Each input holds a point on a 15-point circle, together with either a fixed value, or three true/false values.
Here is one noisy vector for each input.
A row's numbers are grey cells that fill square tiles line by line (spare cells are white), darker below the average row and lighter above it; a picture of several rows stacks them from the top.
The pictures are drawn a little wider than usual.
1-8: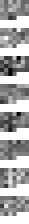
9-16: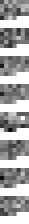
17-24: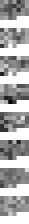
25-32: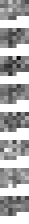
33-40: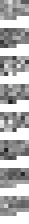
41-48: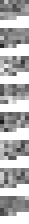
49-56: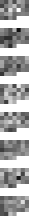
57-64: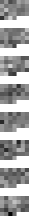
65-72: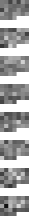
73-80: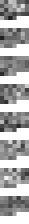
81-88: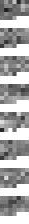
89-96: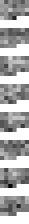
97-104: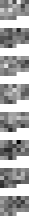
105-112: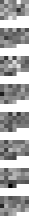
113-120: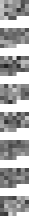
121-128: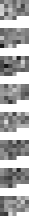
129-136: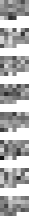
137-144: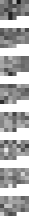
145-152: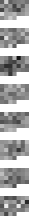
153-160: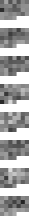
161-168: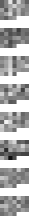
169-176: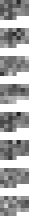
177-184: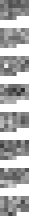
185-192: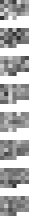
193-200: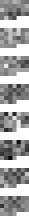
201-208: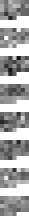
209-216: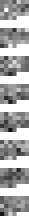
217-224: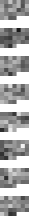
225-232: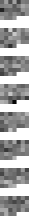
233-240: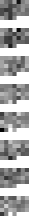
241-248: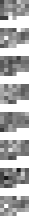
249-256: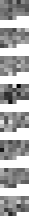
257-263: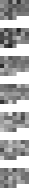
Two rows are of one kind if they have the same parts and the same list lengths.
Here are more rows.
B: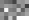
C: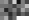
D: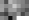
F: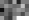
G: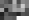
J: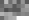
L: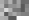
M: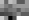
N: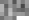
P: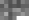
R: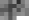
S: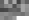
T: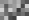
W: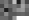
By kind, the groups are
B, D, G, L, M, N, T
C, F, J, P, R, S, W

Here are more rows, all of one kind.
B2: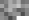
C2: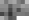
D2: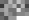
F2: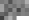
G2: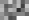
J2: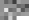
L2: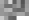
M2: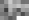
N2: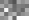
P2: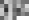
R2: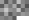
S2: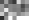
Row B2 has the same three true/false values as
G2 and M2.
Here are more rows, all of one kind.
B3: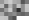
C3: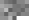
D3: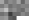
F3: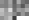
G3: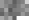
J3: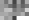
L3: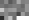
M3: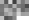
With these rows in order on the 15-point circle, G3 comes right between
J3 and M3.
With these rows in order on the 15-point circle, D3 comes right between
J3 and L3.
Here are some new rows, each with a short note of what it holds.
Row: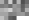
a point on a 15-point circle and three true/false values
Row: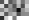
a point on a 15-point circle and three true/false values
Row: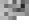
a point on a 15-point circle and three true/false values
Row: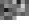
a point on a 15-point circle
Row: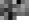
a point on a 15-point circle
